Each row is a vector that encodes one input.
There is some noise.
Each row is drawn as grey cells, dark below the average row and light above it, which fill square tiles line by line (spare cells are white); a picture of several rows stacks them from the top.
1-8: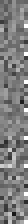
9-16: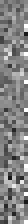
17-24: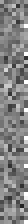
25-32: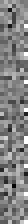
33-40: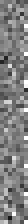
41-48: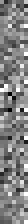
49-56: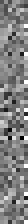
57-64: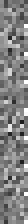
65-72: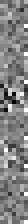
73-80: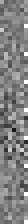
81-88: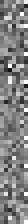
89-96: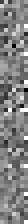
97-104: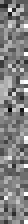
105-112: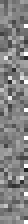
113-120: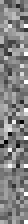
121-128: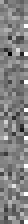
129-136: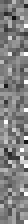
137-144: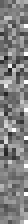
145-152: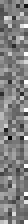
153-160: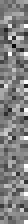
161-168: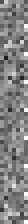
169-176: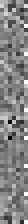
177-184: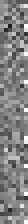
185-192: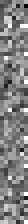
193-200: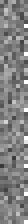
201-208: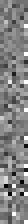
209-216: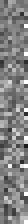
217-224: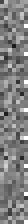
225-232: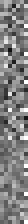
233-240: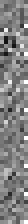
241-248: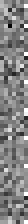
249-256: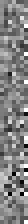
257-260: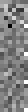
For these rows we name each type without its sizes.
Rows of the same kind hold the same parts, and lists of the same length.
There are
2 kinds of row.
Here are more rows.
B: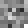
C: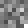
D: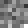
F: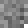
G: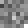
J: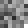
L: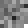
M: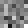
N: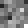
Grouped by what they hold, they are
B, C, D, F, J, L
G, M, N

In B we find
a label and a point on a line.
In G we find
a point on each of two lines.
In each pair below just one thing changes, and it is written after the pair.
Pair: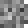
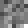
the label
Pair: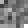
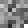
the place on the line
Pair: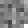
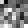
the place on the line
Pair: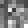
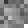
the label
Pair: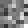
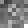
the label
